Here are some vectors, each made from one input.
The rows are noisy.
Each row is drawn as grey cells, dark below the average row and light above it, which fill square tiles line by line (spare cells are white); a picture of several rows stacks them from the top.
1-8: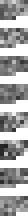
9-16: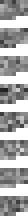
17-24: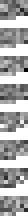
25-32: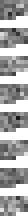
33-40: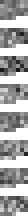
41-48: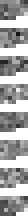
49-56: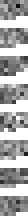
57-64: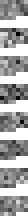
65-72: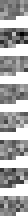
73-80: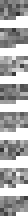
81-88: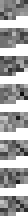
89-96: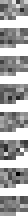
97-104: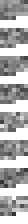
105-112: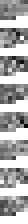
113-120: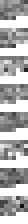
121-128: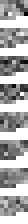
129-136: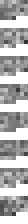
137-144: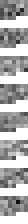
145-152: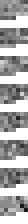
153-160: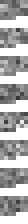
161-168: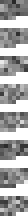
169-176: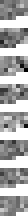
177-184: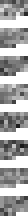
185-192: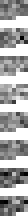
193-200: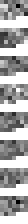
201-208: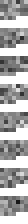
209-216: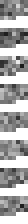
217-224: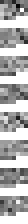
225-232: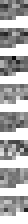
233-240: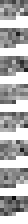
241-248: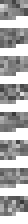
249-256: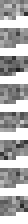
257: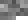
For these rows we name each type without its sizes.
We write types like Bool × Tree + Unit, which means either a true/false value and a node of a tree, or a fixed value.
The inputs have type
Label.
